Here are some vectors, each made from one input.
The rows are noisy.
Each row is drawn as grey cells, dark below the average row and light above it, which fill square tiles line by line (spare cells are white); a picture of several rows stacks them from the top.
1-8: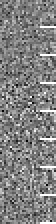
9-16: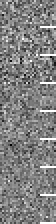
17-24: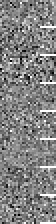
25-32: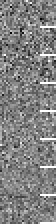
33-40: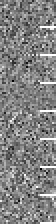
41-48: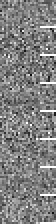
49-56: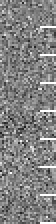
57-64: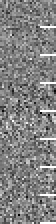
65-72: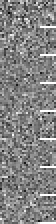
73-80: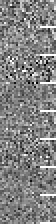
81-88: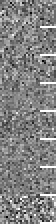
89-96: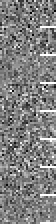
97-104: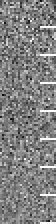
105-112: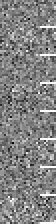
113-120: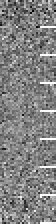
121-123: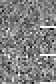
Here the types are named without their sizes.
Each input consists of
a node of a tree, together with either a point on a circle, or a point on a line.
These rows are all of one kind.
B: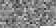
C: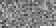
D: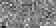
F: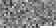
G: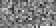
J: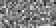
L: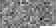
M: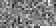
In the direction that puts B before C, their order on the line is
B, F, J, L, M, G, C, D.
